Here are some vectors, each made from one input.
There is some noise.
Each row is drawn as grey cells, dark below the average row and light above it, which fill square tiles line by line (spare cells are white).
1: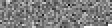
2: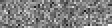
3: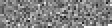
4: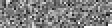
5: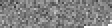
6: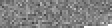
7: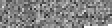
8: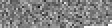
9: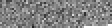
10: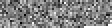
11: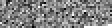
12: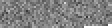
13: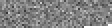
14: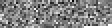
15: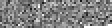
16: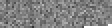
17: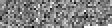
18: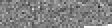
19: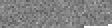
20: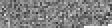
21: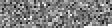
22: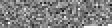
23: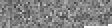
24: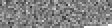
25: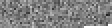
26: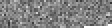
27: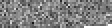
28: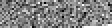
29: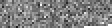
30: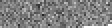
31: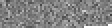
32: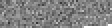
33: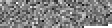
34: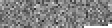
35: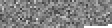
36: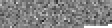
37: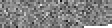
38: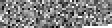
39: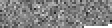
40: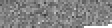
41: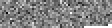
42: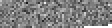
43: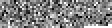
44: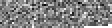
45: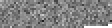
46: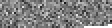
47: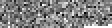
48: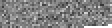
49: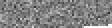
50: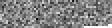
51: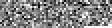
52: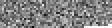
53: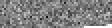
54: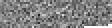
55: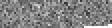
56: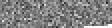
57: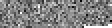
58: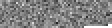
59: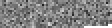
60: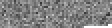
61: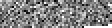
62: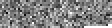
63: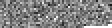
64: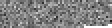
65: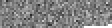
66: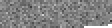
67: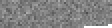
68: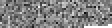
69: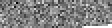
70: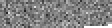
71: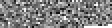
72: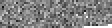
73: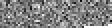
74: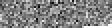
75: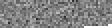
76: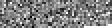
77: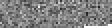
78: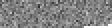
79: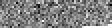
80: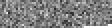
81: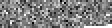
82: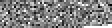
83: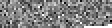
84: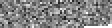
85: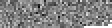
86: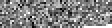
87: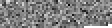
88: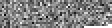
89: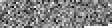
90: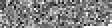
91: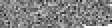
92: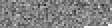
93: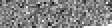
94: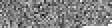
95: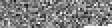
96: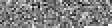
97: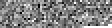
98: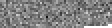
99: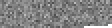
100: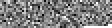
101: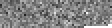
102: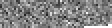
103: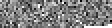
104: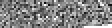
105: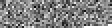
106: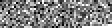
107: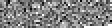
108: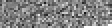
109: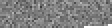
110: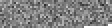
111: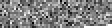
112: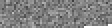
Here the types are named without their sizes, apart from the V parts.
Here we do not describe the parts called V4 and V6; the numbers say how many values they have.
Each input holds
a value of V6, together with either a fixed value, or a label, a true/false value and a value of V4.
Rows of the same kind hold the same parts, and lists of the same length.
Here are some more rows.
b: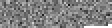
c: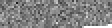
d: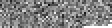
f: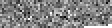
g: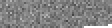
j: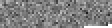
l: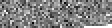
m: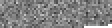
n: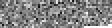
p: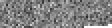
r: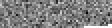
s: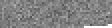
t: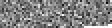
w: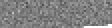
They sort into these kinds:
b, d, f, g, j, l, m, n, p
c, r, s, t, w

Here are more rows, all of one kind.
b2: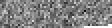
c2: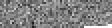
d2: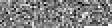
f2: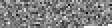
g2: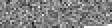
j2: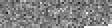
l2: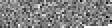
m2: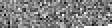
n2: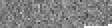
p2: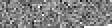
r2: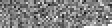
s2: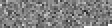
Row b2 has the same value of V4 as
d2, g2 and n2.
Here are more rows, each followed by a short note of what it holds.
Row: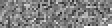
a label, a true/false value, a value of V4 and a value of V6
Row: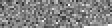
a value of V6
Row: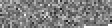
a label, a true/false value, a value of V4 and a value of V6
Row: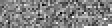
a value of V6
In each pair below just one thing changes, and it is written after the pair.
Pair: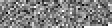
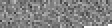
the true/false value
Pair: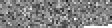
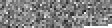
the true/false value
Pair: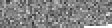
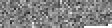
the value of V4
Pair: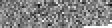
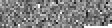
the label
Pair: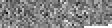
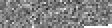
the label
